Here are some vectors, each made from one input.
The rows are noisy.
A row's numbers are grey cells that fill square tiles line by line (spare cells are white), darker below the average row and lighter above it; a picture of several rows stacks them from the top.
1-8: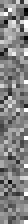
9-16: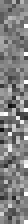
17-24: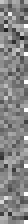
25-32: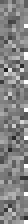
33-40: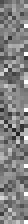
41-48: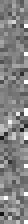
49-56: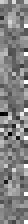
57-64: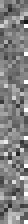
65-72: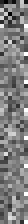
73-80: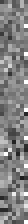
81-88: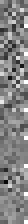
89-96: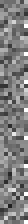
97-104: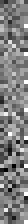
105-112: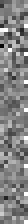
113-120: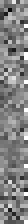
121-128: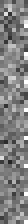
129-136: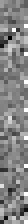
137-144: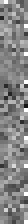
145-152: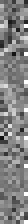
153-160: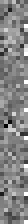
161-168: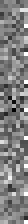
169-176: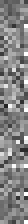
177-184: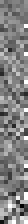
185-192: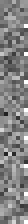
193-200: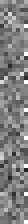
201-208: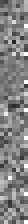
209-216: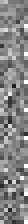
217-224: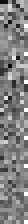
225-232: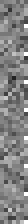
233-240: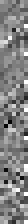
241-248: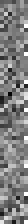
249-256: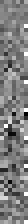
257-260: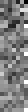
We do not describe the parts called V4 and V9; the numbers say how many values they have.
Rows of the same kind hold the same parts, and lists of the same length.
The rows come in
2 kinds.
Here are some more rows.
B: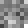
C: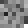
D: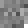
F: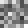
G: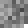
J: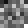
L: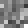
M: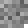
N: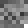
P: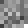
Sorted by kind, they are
B, C, D, G, L, M
F, J, N, P

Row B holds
a point on a 5-point line, a true/false value and a value of V4.
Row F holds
a point on a 7-point line, a value of V4 and a value of V9.
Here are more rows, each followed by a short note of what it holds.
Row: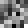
a point on a 5-point line, a true/false value and a value of V4
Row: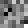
a point on a 7-point line, a value of V4 and a value of V9
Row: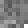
a point on a 5-point line, a true/false value and a value of V4
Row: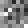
a point on a 5-point line, a true/false value and a value of V4
